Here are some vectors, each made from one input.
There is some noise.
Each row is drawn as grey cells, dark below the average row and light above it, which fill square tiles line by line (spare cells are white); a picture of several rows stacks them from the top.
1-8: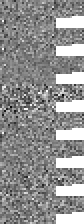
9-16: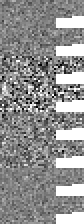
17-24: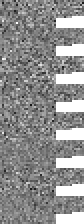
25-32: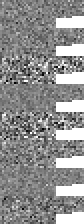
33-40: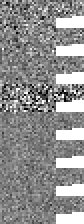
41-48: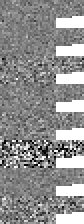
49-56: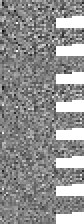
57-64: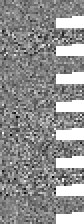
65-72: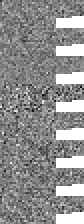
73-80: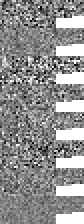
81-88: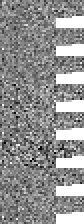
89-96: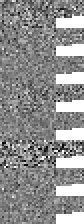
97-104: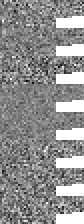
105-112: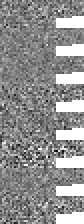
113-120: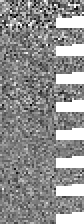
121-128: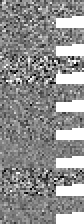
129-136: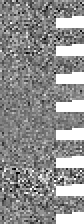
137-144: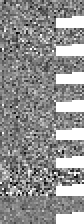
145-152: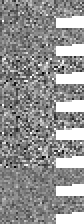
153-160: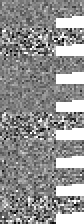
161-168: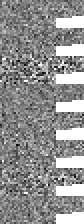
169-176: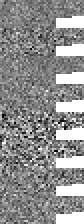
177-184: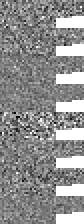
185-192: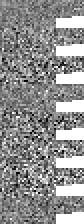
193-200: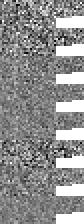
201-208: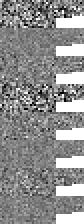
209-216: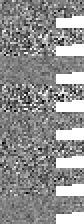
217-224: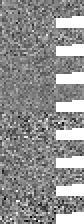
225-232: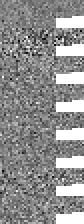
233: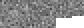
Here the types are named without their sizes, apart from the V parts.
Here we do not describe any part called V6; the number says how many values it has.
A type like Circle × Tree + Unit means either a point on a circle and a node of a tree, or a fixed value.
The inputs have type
List(Label × Line × V6).
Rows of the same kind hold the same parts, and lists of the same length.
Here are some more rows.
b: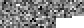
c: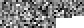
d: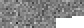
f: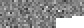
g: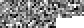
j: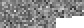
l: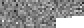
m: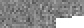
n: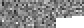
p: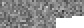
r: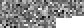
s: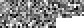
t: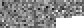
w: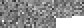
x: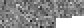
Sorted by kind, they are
b, c, d, f, j, m, p, r, x
g, s
l, n, t, w

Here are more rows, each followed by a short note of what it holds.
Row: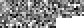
the empty list
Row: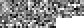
the empty list
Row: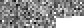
a list of one item
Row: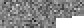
a list of two items
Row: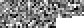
the empty list
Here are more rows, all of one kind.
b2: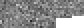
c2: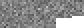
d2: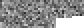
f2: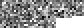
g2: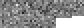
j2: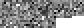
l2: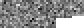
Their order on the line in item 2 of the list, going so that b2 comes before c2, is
j2, l2, d2, g2, b2, c2, f2.
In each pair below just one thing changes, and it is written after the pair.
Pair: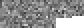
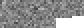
the label in item 2 of the list
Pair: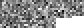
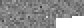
the value of V6 in item 1 of the list
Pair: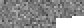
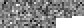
the value of V6 in item 1 of the list
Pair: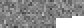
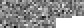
the place on the line in item 2 of the list
